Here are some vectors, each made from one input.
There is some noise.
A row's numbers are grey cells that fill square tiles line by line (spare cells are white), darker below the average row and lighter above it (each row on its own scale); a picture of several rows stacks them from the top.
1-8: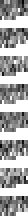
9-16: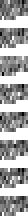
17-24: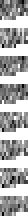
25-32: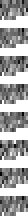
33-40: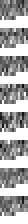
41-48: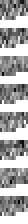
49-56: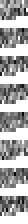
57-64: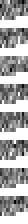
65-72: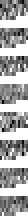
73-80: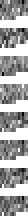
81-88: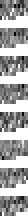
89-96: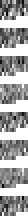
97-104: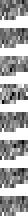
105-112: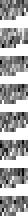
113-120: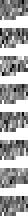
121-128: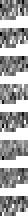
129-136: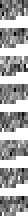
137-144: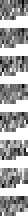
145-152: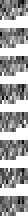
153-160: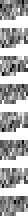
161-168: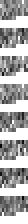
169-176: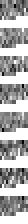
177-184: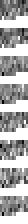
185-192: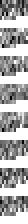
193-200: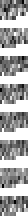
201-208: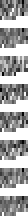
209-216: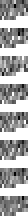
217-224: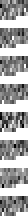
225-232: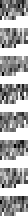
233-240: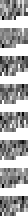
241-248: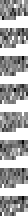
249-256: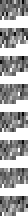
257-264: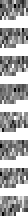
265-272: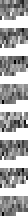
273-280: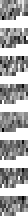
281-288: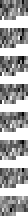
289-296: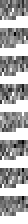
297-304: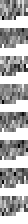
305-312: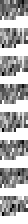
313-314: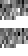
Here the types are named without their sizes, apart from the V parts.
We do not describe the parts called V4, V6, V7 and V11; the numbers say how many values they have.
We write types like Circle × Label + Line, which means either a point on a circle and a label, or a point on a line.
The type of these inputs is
Line × Line × Line × Line × V4 × V6 × V7 + V11.
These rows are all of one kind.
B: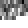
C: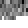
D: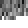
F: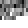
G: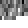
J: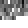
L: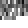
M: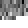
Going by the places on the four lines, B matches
G and L.
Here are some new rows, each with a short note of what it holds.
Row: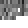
a point on each of four lines, a value of V4, a value of V6 and a value of V7
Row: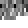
a point on each of four lines, a value of V4, a value of V6 and a value of V7
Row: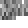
a value of V11
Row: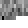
a value of V11
